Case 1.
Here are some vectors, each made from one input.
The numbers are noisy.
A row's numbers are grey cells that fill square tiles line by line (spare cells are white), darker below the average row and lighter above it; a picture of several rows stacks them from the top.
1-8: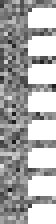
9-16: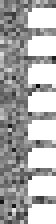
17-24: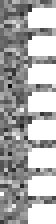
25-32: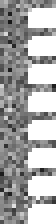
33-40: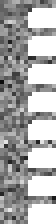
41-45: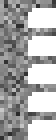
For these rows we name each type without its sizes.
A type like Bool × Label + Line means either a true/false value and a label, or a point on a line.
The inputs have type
Circle.
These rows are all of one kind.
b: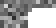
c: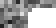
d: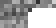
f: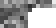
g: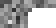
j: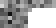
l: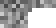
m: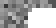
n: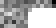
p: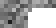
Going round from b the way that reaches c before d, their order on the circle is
b, j, p, c, n, m, l, g, d, f.
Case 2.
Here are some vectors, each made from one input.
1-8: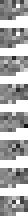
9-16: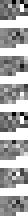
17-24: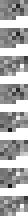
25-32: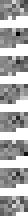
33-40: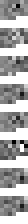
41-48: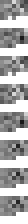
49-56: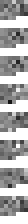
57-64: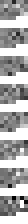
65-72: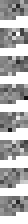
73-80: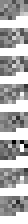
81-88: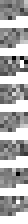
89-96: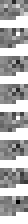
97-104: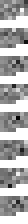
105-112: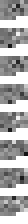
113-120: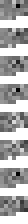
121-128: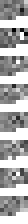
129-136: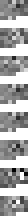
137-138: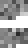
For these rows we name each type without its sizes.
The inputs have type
Bool × Bool × Bool × Bool + Unit.
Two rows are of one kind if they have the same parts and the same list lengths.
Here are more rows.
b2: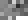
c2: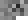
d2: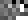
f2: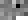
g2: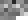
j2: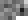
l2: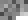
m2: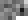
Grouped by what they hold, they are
b2, c2, f2, g2, j2, l2, m2
d2

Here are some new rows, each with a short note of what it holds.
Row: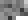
four true/false values
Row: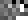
a fixed value
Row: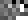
a fixed value
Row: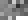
four true/false values
